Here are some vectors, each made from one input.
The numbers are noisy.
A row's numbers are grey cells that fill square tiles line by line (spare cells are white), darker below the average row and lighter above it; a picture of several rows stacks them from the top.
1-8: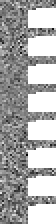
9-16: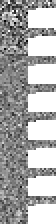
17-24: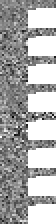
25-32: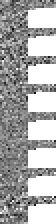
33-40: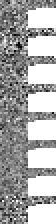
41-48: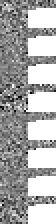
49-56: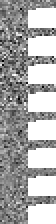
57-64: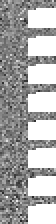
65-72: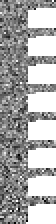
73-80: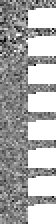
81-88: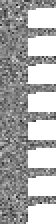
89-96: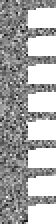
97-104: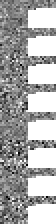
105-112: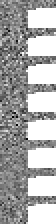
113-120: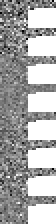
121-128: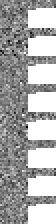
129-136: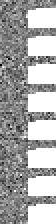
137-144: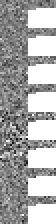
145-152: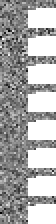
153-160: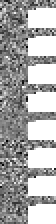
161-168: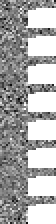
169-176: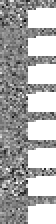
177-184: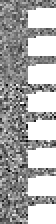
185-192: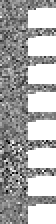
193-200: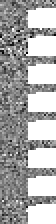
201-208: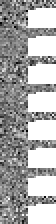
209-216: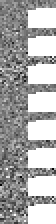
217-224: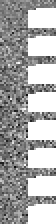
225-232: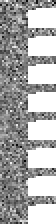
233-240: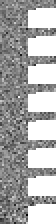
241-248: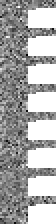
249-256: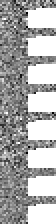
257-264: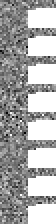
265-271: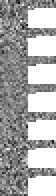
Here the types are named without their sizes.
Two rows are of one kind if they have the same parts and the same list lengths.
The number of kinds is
7.
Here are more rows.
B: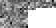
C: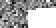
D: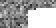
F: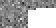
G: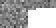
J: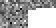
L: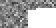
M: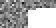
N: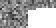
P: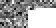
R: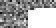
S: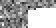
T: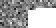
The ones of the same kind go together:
B, C
D, N, S
F
G
J, L
M
P, R, T

